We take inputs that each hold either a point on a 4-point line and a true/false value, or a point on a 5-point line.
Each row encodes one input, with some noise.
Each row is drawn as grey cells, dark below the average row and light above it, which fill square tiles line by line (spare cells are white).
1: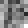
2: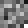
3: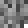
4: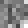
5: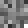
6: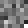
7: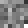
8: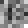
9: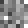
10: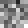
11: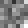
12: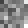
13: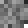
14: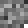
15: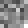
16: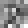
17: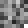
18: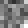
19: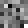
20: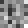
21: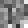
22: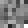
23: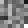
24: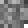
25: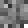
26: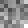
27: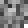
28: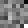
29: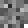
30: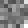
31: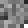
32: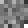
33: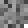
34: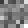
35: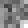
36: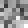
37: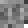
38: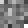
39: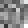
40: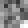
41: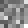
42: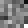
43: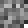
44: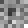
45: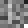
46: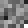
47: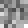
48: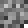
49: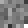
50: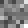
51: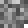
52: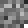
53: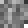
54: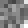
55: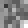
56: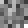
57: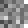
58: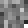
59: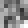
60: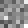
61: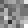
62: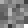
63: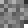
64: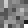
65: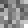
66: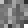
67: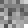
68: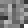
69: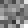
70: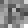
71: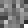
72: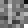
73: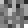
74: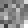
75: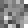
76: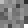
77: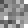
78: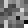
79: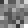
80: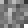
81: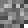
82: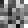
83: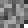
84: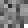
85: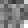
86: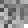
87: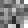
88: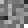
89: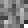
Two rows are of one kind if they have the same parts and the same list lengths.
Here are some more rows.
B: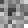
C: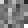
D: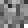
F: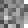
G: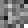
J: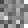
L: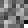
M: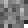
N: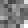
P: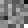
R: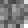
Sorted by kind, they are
B, F, J, N, R
C, D, G, L, M, P

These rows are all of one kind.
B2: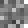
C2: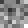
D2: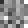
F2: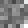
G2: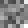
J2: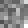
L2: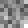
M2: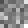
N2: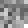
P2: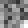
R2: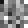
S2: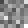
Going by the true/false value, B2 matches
F2, G2 and P2.
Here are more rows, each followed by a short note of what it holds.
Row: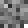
a point on a 5-point line
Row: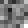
a point on a 4-point line and a true/false value
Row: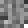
a point on a 5-point line
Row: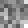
a point on a 4-point line and a true/false value
